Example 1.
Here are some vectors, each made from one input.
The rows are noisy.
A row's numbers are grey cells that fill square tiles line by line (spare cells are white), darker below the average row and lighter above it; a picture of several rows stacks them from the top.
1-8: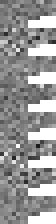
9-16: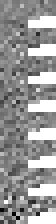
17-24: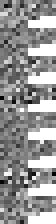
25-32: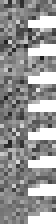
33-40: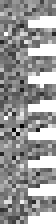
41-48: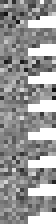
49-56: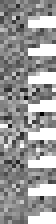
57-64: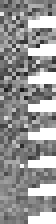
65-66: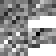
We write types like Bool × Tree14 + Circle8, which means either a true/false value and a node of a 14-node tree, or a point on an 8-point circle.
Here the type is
Line9.
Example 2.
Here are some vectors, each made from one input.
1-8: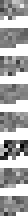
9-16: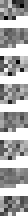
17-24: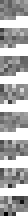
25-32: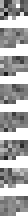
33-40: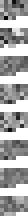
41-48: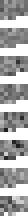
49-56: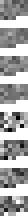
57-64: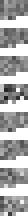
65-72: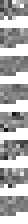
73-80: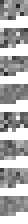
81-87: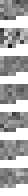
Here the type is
Bool × Bool × Bool × Bool.
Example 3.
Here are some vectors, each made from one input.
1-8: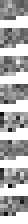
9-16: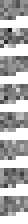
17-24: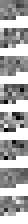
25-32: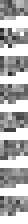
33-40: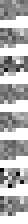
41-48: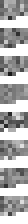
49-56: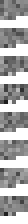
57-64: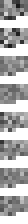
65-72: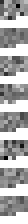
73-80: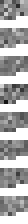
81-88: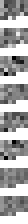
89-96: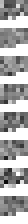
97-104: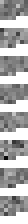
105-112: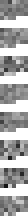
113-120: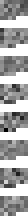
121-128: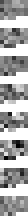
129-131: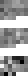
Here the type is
Bool × Bool × Bool × Bool.
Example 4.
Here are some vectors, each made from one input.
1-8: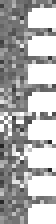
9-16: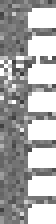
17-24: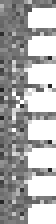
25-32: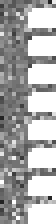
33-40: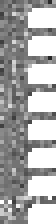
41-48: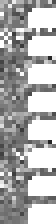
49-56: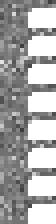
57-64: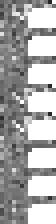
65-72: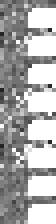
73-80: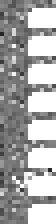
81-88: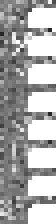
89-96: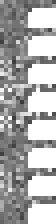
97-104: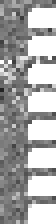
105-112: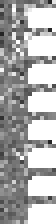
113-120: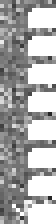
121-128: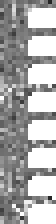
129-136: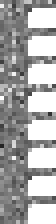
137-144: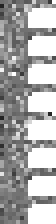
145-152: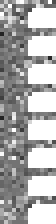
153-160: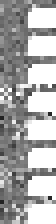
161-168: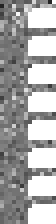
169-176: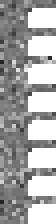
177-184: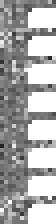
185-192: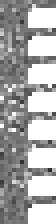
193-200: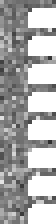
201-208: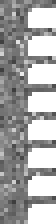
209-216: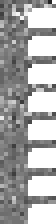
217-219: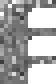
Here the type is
Line5 × Line8.
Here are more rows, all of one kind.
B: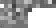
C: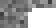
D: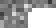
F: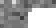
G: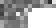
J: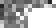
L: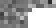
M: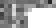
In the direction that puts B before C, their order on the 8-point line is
D, B, J, G, L, C, M, F.
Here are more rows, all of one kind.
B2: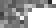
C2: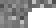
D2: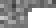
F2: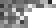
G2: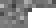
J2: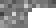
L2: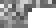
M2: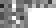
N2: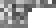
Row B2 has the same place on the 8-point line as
C2, G2 and N2.
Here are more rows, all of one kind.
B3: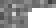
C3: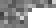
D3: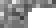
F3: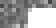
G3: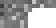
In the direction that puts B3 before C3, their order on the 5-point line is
B3, C3, F3, D3, G3.
